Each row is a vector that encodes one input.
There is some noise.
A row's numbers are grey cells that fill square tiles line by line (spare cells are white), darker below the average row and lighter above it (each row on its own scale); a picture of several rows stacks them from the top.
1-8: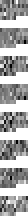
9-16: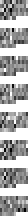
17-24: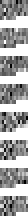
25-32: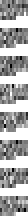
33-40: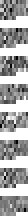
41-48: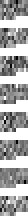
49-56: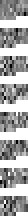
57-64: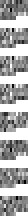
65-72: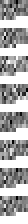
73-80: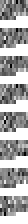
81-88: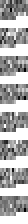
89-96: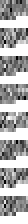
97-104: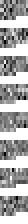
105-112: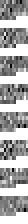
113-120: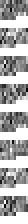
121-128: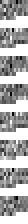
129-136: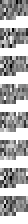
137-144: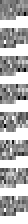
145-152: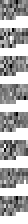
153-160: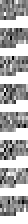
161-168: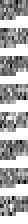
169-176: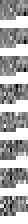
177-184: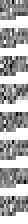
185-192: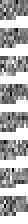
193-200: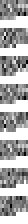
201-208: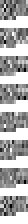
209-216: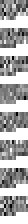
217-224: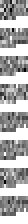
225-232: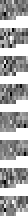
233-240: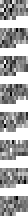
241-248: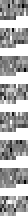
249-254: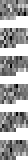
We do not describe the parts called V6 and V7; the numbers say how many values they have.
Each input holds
a value of V7, together with either a node of an 11-node tree and a true/false value, or a value of V6.
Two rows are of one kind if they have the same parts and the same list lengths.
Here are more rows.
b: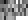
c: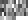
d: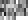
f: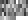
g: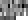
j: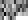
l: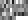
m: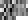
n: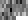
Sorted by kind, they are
b, c, d, f, l, m
g, j, n

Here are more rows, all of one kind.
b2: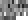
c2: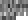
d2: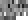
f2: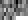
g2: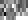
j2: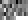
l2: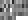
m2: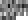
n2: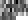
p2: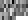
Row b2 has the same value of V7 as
c2, d2 and m2.
